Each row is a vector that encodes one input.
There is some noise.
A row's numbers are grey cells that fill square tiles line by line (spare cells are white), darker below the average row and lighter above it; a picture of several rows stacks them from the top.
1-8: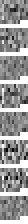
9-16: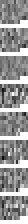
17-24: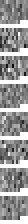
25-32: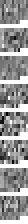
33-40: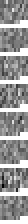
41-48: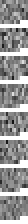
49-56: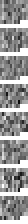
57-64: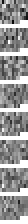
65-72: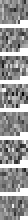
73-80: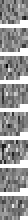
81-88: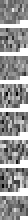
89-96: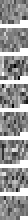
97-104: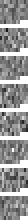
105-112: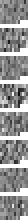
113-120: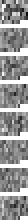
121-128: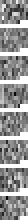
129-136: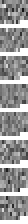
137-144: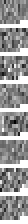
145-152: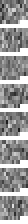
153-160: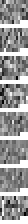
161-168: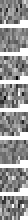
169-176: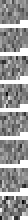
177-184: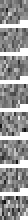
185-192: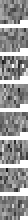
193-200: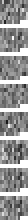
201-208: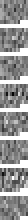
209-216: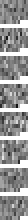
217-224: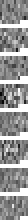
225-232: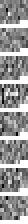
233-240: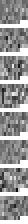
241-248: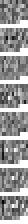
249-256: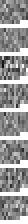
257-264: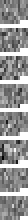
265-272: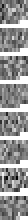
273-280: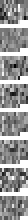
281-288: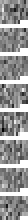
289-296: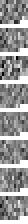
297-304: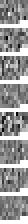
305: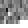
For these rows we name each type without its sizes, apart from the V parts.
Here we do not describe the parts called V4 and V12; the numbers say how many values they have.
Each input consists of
a value of V4, together with either a label and a true/false value, or a value of V12.
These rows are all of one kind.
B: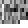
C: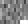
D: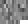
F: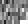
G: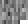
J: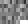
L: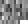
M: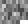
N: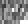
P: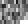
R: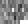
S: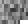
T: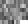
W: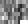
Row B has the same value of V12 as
C, G, J and T.
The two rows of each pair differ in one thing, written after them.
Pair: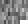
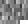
the value of V4
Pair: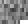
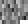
the value of V4
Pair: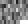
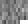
the value of V4
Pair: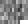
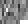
the value of V4
